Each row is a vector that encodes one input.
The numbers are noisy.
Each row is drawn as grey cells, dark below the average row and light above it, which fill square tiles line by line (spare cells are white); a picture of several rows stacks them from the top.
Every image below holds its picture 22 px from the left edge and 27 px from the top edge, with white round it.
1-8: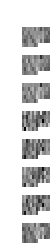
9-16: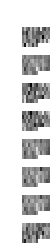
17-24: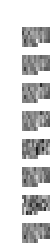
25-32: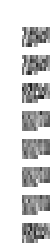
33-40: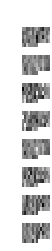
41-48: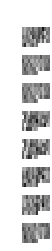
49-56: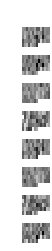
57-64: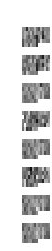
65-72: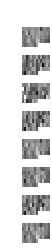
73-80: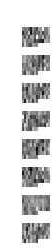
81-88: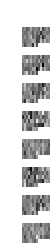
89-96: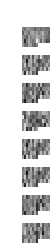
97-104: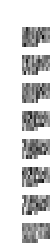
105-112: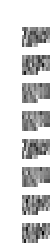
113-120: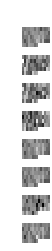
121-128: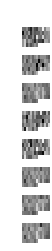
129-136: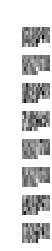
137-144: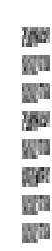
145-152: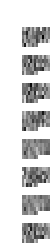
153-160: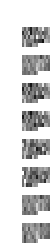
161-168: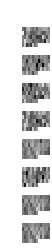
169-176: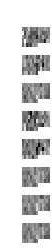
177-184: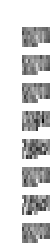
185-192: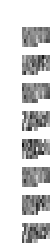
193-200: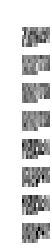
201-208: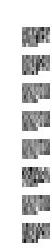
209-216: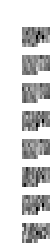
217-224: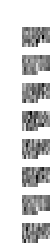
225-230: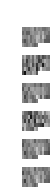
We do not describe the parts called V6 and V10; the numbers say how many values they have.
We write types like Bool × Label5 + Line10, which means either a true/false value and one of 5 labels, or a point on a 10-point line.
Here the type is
Bool × Circle5 + (Line8 + V10) × V6.
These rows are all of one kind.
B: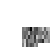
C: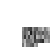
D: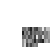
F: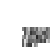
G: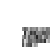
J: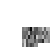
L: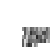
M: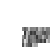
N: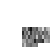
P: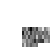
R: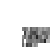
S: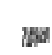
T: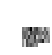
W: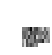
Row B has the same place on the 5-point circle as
J, R, T and W.
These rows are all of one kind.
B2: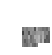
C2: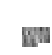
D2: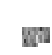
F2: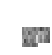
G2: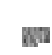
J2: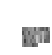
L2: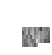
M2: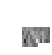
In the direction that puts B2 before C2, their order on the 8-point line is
J2, B2, G2, M2, L2, C2, D2, F2.
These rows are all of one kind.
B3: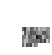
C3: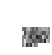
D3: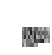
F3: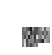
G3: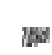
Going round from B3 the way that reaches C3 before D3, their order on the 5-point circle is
B3, C3, F3, D3, G3.
